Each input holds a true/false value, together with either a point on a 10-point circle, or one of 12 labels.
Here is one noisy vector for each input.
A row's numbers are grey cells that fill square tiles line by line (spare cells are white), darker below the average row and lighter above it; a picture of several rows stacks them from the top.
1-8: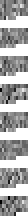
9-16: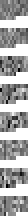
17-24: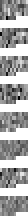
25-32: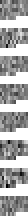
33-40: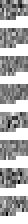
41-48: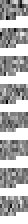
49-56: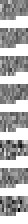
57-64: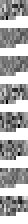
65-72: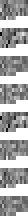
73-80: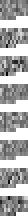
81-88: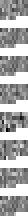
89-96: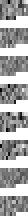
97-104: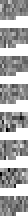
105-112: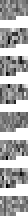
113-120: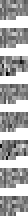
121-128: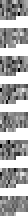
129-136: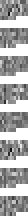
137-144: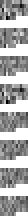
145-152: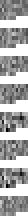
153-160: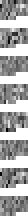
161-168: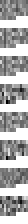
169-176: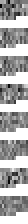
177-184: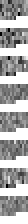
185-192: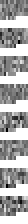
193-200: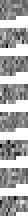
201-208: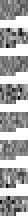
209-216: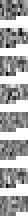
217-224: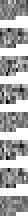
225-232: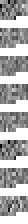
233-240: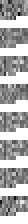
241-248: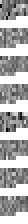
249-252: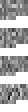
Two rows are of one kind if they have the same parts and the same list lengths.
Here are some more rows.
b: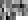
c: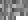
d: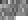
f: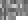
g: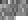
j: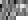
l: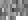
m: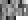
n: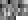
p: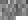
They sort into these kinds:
b, j, m, n
c, d, f, g, l, p

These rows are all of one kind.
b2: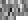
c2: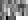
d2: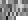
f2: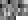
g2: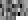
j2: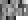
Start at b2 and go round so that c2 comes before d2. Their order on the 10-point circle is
b2, c2, j2, f2, g2, d2.
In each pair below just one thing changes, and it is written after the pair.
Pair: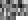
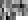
the place on the 10-point circle
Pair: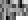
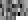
the place on the 10-point circle
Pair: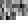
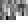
the true/false value
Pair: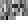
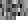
the place on the 10-point circle
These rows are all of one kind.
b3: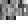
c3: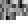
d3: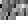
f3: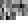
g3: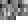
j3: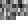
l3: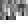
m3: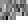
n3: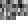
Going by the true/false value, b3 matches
g3, l3 and m3.
